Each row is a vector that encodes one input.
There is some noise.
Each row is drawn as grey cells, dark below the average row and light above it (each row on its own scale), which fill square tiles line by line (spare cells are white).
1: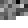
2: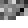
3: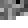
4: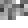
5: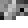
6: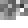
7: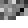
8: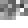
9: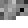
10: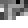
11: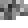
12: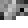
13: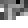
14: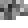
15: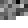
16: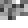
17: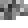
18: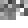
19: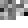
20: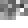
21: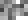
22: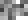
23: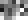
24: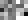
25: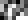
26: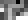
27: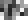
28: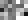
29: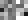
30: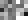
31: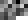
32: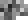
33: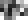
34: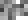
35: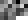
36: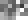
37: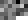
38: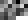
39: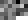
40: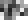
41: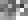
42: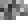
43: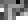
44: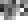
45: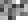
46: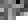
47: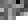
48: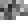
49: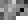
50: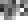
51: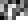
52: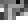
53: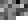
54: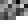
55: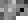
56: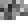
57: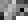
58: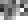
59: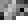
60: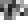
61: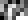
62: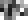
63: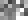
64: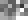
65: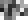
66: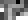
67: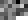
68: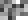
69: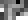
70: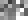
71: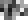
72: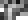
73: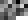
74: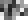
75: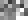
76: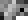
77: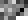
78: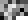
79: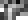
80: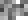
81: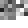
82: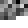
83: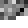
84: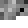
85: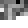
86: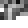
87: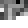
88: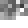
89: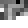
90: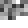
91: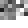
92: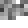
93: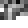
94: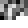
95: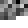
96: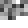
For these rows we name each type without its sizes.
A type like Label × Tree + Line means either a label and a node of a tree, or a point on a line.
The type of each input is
Bool × Line.
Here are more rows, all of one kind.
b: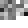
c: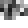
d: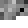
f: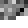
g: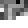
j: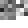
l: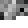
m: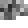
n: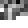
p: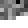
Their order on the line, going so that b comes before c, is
f, d, l, b, j, n, g, p, c, m.
